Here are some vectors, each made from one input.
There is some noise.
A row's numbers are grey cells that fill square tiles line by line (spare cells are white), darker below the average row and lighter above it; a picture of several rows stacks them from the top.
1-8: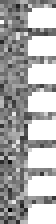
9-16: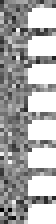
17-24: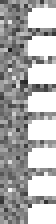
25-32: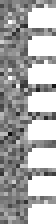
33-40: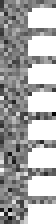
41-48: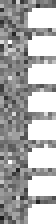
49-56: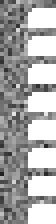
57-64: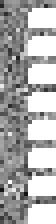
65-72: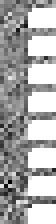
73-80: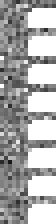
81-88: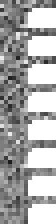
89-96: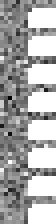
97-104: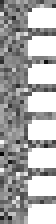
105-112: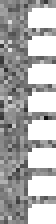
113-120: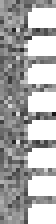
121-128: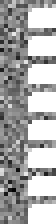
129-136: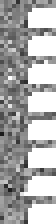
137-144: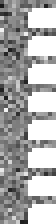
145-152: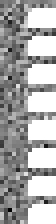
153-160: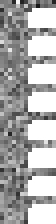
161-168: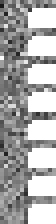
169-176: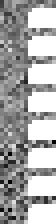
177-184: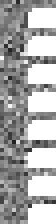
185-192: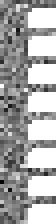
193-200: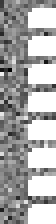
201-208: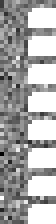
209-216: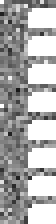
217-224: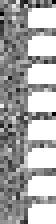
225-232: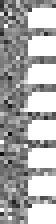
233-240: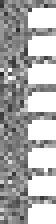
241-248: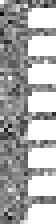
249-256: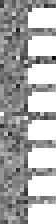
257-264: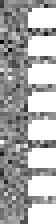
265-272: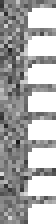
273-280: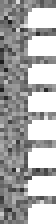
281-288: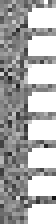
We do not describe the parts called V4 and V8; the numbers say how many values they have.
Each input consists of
either a point on a 5-point line, or a point on a 7-point line, or a true/false value and a value of V8, or a value of V4.
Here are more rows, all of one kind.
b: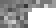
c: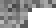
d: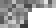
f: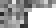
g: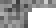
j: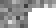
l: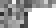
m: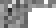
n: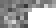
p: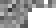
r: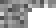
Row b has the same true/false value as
j, n and r.
